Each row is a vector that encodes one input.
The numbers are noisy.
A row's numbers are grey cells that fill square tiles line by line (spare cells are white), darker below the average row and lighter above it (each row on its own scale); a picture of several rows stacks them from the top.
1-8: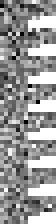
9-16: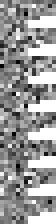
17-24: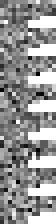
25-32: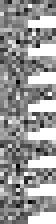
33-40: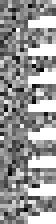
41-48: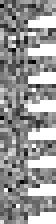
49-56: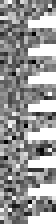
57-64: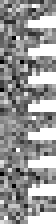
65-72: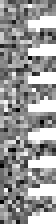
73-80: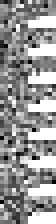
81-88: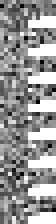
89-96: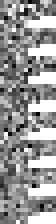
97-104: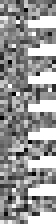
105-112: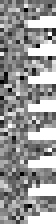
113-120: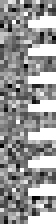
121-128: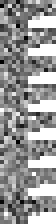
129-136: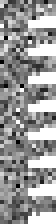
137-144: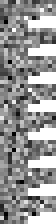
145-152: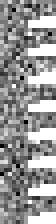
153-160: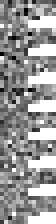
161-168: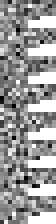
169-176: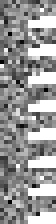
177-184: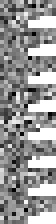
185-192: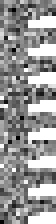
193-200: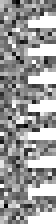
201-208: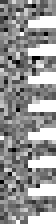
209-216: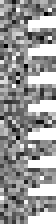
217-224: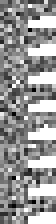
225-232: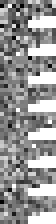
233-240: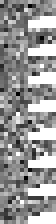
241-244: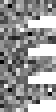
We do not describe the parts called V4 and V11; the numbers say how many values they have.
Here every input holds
a value of V4 and a value of V11, together with either a point on a 6-point line, or a point on a 9-point line.
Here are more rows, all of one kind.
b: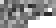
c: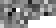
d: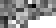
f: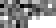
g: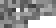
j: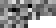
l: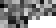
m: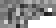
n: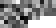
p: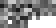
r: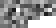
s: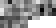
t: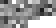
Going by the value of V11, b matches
j, n, p and t.
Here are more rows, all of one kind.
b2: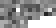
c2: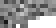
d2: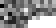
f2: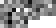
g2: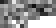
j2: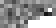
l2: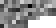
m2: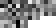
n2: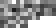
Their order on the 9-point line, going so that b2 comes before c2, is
f2, b2, j2, d2, m2, l2, n2, g2, c2.
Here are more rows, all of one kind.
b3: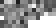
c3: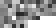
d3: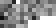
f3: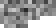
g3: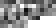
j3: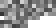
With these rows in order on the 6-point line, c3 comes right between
d3 and g3.
